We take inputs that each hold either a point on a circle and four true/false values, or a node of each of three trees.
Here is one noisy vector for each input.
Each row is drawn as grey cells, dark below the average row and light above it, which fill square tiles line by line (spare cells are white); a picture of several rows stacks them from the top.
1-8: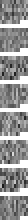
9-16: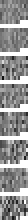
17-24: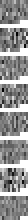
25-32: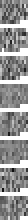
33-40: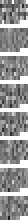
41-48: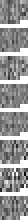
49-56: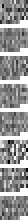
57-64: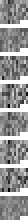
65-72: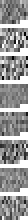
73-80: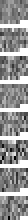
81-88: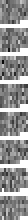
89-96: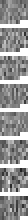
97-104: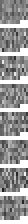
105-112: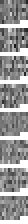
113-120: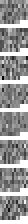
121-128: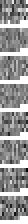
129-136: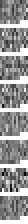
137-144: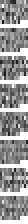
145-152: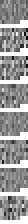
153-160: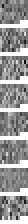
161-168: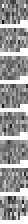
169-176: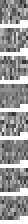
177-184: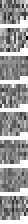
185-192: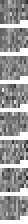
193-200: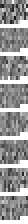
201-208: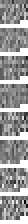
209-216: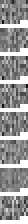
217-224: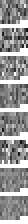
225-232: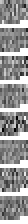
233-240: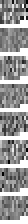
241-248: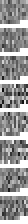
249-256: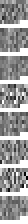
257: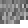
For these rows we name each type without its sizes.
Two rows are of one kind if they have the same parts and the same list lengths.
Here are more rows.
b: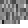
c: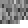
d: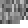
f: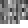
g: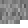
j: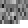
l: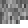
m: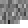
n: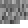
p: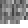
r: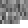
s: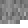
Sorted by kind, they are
b, f, g, l, p, s
c, d, j, m, n, r

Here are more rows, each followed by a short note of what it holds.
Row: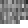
a node of each of three trees
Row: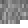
a node of each of three trees
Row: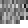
a node of each of three trees
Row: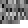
a point on a circle and four true/false values
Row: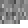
a node of each of three trees
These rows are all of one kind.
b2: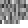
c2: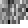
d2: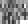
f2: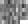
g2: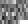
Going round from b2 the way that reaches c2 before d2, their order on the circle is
b2, c2, g2, d2, f2.
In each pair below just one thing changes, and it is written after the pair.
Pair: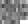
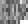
the place on the circle
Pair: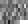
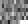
the place on the circle
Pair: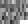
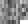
one of the four true/false values
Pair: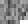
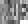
one of the four true/false values
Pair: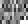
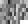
one of the four true/false values
